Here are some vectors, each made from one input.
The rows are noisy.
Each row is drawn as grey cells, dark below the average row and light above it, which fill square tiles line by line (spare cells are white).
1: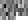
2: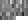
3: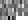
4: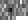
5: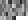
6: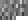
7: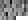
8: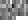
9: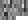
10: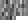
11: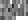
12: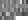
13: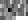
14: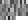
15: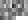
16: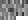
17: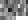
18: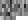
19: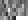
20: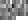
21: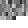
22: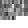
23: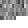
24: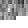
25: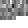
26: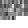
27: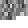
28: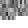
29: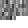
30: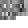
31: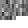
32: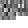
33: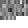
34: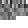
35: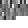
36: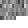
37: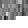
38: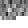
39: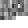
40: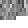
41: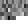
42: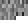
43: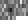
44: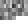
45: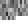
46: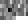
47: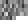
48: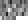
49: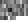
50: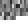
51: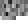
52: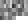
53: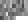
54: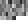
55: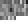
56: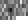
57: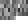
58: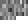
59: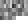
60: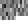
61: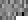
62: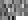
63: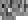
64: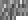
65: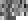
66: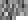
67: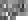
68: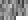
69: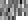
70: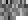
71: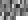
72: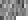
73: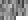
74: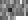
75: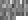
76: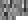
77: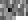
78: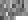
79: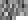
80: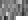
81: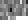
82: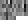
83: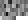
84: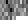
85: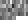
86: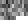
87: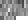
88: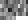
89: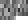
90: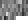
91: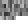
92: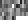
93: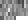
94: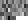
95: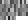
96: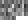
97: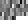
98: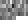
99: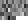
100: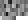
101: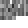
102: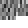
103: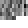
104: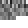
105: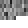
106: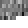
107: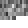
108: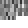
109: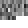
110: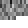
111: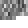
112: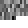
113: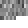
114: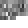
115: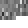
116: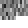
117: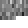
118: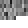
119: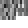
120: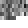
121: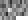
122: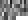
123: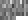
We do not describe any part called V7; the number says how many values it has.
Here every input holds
a node of an 8-node tree, together with either a node of an 8-node tree, or a value of V7.
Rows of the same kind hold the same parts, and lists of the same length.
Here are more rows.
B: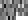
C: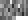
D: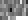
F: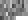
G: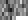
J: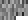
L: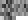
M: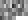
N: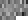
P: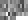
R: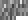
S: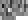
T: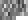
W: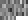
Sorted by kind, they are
B, L, S
C, D, F, G, J, M, N, P, R, T, W

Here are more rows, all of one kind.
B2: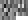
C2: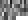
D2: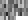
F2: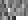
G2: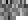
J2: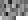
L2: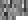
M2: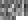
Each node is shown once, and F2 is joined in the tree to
J2 and L2.
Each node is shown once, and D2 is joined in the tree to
B2 and L2.
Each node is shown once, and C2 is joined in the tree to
L2.
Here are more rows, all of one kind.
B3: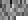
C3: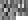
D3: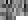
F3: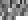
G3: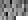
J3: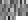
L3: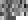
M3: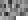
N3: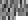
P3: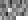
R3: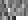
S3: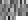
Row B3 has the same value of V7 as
J3, N3 and S3.
